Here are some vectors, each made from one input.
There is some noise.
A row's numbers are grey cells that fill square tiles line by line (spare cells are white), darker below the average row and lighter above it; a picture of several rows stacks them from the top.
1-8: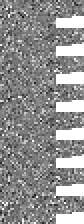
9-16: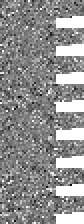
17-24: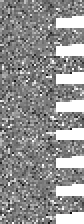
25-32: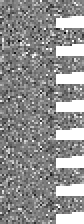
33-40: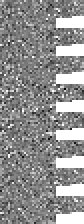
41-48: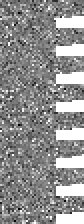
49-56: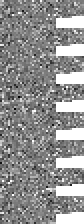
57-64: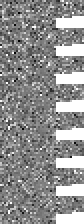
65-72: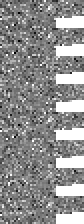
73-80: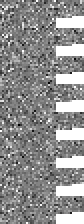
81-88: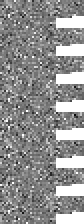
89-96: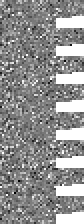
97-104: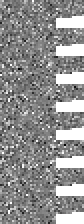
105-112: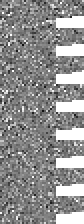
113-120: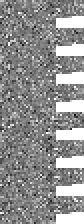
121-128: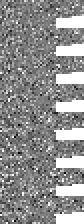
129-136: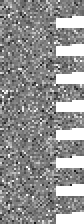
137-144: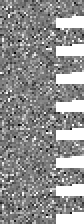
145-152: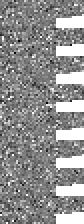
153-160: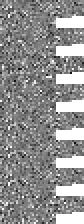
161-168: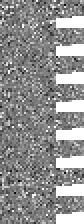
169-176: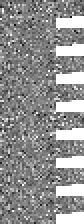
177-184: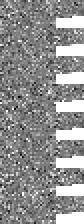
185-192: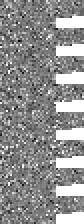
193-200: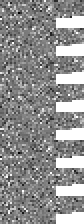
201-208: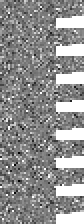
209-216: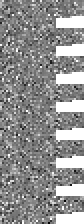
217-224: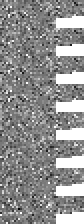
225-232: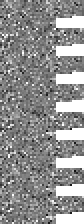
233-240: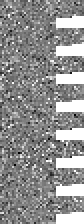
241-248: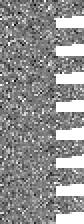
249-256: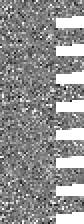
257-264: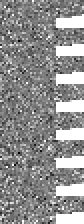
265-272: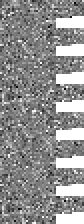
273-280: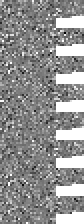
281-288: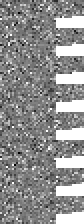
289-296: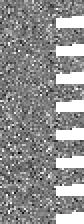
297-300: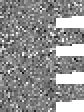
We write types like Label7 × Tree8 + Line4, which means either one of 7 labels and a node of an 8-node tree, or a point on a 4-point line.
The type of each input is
Bool × Circle8 + Line7 × Line7 × Line7.
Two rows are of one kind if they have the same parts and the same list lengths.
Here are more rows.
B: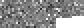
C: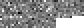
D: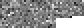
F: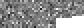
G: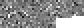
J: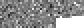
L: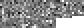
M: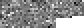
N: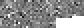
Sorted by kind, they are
B, F, J
C, D, G, L, M, N

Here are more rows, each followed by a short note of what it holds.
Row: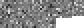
a point on each of three 7-point lines
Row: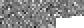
a point on each of three 7-point lines
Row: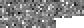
a point on an 8-point circle and a true/false value
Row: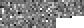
a point on an 8-point circle and a true/false value
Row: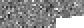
a point on each of three 7-point lines
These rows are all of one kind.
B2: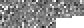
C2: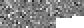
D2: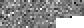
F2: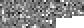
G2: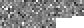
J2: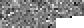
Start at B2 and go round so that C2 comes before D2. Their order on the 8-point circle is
B2, G2, C2, D2, J2, F2.
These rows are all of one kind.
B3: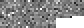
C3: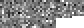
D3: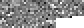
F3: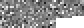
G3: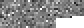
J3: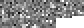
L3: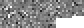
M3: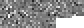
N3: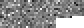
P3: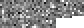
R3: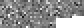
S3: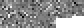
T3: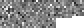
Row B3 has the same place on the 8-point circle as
G3 and N3.
